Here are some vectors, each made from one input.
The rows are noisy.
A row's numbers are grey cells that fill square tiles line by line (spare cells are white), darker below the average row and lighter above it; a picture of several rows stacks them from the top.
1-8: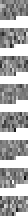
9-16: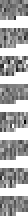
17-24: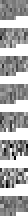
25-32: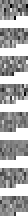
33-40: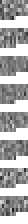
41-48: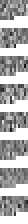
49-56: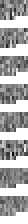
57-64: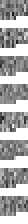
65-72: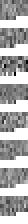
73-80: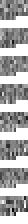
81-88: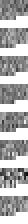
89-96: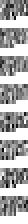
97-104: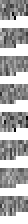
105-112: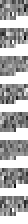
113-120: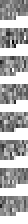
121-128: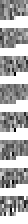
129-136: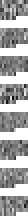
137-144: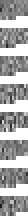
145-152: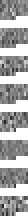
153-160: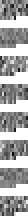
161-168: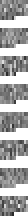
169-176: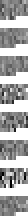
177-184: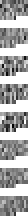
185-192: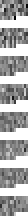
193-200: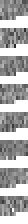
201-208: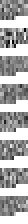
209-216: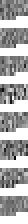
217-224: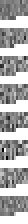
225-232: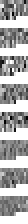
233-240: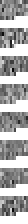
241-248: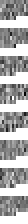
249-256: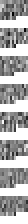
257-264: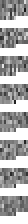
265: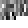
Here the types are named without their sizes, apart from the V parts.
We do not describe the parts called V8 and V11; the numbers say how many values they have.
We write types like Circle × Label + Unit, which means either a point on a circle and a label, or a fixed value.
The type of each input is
(Bool × V8 + V11) × Line.
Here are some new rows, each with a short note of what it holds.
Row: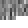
a point on a line, a true/false value and a value of V8
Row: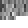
a point on a line and a value of V11
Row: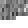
a point on a line, a true/false value and a value of V8
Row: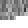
a point on a line and a value of V11
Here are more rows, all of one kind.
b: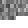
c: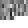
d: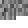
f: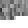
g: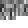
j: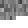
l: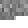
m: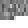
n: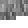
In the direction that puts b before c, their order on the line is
f, g, b, j, d, m, l, c, n.
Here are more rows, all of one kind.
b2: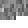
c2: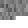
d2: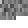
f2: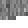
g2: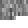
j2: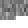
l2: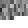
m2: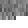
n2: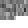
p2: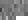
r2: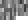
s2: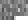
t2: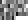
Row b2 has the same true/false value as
g2 and t2.
